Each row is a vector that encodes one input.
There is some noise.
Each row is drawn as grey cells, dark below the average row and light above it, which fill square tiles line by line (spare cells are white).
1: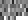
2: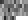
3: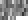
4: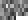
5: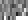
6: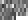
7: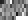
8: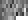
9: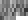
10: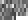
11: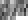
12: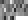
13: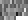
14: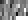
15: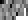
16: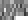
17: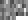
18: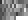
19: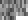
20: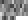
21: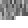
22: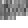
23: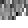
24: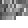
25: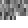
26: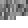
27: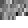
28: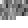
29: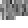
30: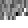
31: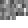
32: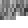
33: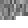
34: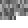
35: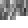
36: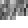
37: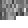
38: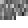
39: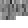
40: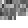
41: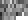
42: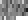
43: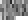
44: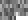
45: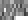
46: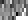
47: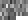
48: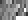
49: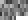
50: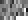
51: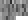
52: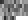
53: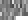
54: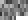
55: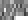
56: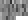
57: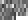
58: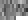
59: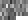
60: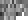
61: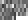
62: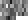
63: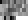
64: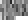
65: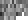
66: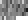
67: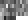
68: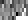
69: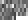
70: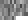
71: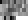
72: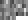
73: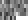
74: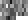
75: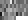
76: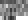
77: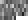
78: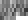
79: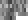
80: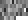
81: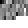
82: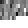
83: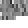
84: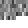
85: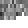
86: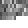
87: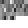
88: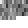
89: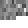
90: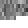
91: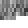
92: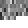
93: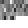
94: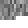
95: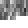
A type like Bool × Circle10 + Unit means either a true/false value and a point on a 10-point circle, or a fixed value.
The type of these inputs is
Line6 × (Line6 + Line7).
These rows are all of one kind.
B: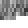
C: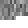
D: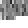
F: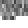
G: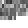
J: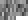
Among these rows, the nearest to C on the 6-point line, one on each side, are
D and F.
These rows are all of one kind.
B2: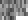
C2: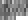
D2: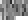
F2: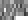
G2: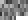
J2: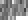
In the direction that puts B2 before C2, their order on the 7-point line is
G2, B2, C2, D2, J2, F2.
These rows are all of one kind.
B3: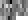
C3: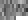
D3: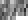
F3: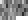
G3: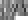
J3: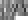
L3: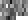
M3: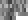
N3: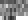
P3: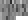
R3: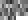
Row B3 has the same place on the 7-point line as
N3 and R3.
